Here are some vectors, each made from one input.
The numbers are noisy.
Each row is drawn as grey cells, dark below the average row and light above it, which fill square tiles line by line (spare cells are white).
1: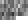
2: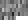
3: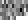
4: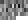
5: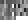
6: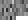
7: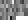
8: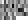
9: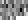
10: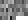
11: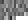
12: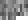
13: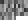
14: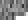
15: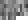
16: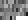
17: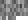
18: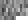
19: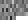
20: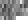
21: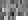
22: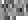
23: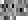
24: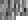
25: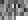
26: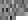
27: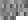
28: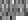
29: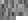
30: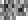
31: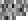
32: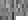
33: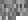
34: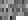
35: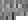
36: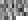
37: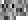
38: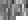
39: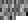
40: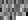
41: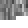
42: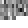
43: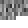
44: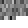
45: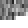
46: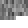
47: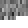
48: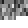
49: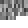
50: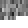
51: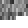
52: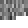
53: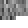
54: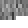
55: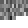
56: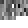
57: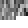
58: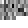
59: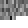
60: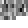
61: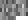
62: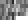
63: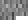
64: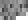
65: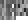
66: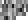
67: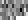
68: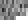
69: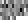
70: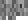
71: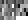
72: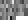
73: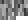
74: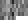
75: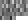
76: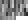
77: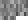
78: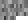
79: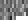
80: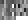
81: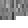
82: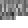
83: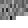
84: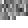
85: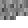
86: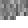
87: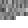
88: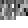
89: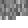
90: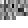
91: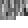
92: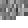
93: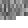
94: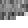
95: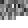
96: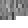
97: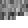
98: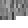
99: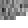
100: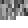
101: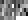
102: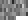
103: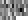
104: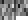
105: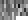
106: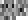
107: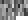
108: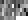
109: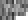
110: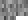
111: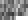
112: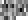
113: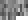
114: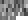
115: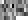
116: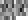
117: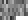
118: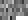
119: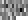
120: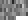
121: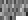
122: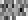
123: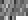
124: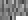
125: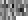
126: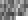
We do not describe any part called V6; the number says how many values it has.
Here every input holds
a point on a 5-point line and a value of V6, together with either a point on a 7-point line, or a node of an 8-node tree.
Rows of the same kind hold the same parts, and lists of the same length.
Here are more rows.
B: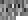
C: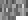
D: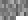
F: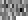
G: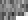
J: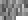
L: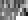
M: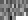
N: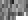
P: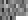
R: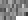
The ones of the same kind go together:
B, G, J, M, N, P
C, D, F, L, R

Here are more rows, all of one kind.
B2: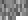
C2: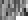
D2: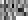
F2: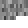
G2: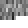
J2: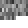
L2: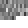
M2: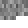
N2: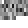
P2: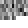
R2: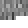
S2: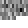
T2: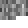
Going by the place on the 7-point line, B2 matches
G2, J2, R2 and S2.
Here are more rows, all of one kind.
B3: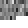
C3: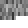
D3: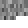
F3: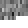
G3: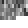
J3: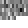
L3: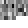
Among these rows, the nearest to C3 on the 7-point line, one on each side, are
F3 and J3.
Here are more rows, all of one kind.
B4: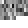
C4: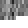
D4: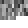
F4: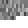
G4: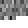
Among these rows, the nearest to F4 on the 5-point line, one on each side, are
C4 and G4.
